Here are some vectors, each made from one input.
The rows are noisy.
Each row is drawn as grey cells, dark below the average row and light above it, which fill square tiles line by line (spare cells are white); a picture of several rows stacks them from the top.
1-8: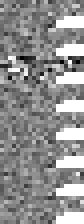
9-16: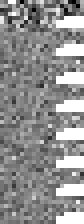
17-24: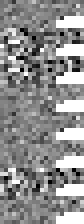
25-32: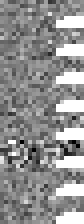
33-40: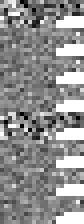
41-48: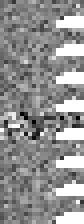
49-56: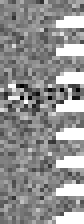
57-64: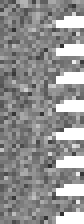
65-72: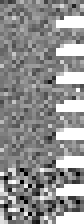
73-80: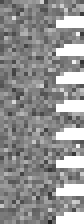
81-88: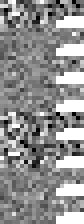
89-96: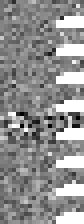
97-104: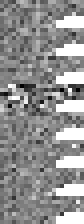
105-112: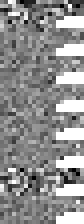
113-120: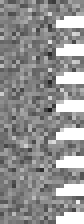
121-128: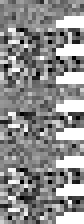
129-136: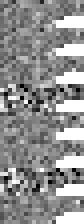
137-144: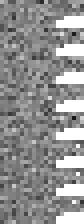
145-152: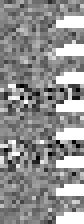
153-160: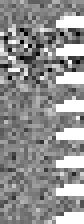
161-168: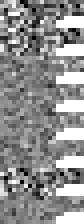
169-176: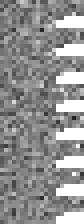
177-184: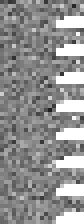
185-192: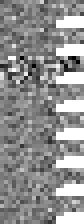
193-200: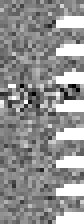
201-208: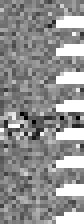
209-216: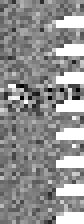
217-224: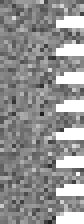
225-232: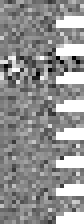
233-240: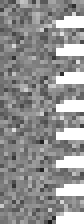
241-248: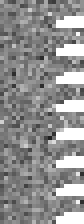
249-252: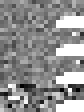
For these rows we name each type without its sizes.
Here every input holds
either a label, or four true/false values.
